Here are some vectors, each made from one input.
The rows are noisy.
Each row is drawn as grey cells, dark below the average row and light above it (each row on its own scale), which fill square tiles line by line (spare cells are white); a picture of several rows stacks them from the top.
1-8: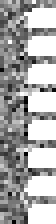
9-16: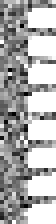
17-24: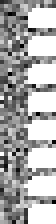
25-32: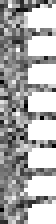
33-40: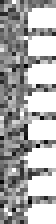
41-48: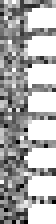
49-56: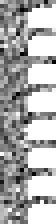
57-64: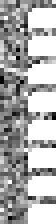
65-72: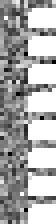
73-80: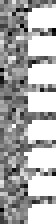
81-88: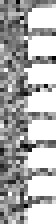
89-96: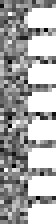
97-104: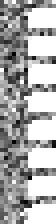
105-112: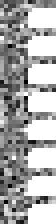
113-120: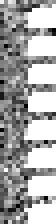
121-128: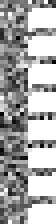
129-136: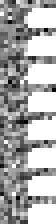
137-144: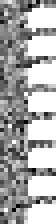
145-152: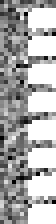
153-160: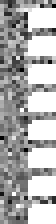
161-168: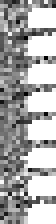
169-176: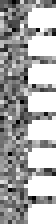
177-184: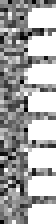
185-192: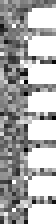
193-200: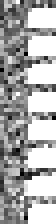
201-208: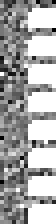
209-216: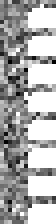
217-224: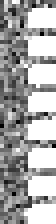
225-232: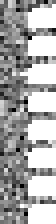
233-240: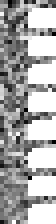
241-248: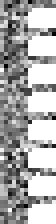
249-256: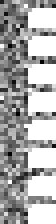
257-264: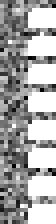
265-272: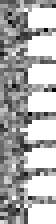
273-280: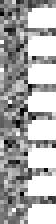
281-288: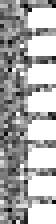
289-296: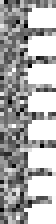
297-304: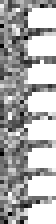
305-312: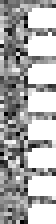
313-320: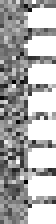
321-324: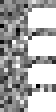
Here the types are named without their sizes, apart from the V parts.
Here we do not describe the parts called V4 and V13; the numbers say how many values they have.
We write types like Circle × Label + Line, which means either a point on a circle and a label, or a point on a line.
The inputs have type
Bool × V4 + (Tree + Unit) × V13.
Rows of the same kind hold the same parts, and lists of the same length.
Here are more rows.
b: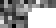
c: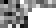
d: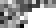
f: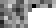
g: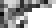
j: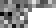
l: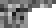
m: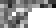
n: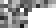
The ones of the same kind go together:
b, c, f, g, j
d, m
l, n

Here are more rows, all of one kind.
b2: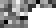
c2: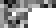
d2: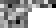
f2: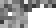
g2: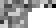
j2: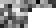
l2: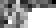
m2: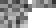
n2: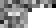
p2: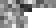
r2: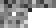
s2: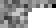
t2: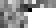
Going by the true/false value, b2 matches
j2 and l2.
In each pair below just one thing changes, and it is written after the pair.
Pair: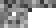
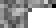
the value of V4
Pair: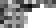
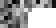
the true/false value
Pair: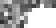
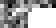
the value of V4
